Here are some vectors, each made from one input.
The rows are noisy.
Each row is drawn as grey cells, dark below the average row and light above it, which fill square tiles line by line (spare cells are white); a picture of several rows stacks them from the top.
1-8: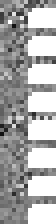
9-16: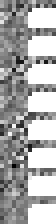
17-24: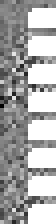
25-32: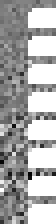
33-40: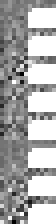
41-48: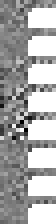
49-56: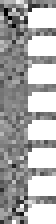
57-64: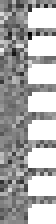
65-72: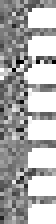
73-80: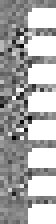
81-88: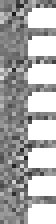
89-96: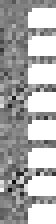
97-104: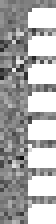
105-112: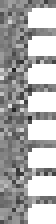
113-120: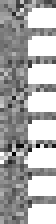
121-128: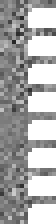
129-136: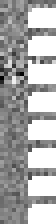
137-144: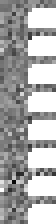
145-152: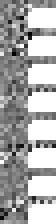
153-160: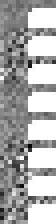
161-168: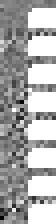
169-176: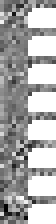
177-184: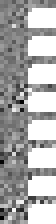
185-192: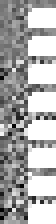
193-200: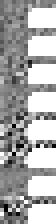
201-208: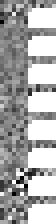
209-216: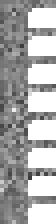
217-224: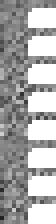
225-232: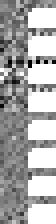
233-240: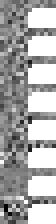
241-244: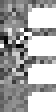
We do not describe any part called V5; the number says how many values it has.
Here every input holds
a list of up to three items, each a true/false value and a value of V5.
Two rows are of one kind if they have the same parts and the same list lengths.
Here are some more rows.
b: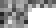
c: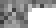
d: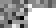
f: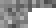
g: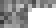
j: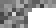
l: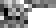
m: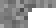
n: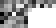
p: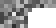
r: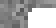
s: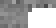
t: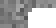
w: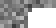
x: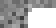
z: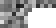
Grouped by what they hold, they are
b, f
c, j, n, p, s, w, z
d, g, m, r, t, x
l

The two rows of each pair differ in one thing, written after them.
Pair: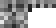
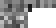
the value of V5 in item 1 of the list
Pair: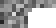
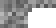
the true/false value in item 1 of the list
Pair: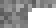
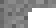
the true/false value in item 1 of the list
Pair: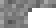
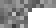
the true/false value in item 1 of the list
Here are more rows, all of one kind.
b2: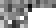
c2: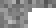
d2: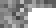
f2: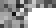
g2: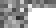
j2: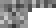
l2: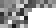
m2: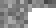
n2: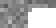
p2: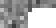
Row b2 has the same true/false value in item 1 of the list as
l2, n2 and p2.
